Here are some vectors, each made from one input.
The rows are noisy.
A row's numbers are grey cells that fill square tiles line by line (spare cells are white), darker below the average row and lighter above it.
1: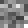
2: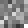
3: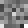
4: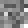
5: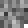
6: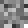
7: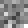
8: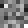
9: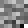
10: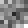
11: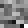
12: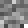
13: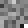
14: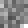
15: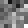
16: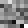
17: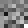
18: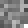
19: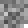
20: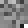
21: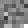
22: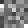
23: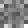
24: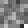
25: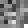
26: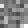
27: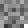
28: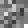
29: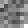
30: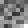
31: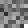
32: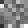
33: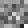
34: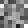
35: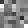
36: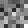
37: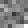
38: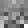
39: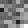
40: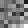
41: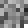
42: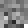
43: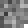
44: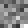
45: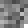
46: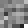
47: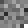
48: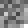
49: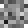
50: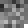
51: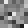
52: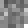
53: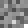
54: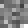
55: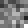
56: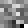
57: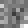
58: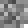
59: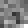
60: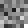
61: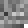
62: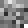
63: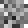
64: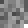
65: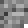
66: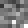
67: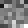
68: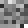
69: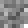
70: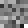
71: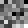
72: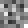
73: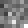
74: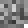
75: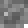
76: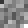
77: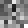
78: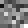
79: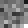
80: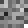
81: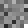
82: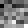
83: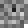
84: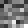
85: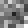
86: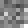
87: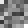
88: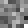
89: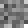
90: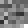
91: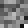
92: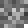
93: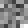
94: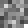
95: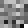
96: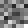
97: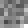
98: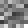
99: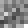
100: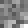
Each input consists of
a point on a 6-point line, together with either a point on a 5-point line, or a point on a 7-point line.
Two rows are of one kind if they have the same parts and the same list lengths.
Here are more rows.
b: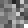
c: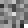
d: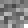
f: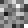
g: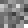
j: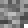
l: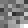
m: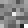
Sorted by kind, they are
b, c, f, j, m
d, g, l

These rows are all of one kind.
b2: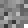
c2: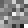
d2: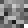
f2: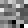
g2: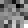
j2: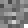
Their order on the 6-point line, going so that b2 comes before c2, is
d2, b2, g2, j2, c2, f2.
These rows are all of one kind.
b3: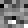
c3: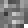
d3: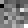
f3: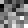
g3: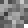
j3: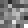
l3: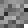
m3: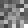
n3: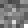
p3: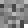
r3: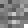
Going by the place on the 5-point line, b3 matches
d3, j3, m3 and n3.
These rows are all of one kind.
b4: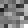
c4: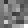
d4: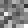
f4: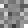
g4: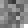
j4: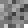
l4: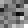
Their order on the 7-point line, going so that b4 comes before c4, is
d4, b4, l4, f4, g4, j4, c4.
